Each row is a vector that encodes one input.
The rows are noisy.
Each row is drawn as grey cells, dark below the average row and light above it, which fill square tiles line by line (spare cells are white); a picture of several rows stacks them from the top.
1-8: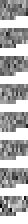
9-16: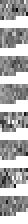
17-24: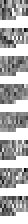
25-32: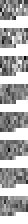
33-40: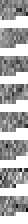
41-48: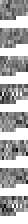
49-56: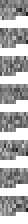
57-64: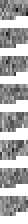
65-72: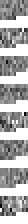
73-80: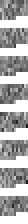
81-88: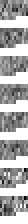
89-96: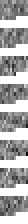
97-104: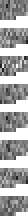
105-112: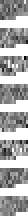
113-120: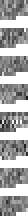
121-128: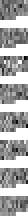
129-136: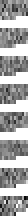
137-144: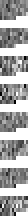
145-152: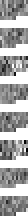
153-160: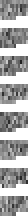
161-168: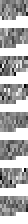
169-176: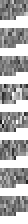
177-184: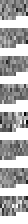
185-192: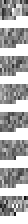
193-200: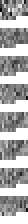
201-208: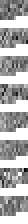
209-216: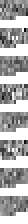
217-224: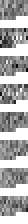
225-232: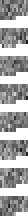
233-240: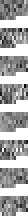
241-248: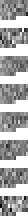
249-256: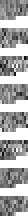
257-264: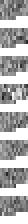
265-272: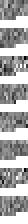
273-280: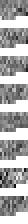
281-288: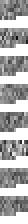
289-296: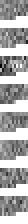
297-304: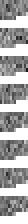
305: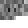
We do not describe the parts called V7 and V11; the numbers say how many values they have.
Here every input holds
a point on a 9-point line, together with either a point on a 9-point line, four true/false values and a value of V11, or a value of V7.
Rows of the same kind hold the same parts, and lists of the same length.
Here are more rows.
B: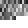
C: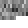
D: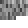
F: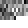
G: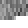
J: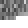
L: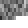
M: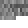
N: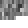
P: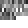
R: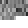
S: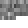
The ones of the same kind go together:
B, F, P
C, D, G, J, L, M, N, R, S

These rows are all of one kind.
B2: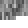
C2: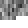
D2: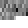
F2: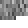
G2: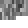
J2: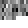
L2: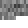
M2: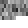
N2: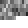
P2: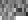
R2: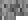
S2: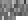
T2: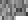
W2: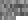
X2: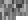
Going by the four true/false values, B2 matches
M2, R2, S2 and T2.
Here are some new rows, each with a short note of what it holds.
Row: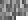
a point on each of two 9-point lines, four true/false values and a value of V11
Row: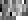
a point on a 9-point line and a value of V7
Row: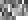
a point on a 9-point line and a value of V7
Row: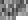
a point on each of two 9-point lines, four true/false values and a value of V11
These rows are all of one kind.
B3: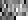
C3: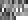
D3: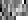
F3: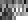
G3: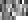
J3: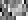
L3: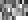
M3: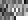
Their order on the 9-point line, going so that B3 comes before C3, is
G3, L3, J3, D3, B3, M3, F3, C3.
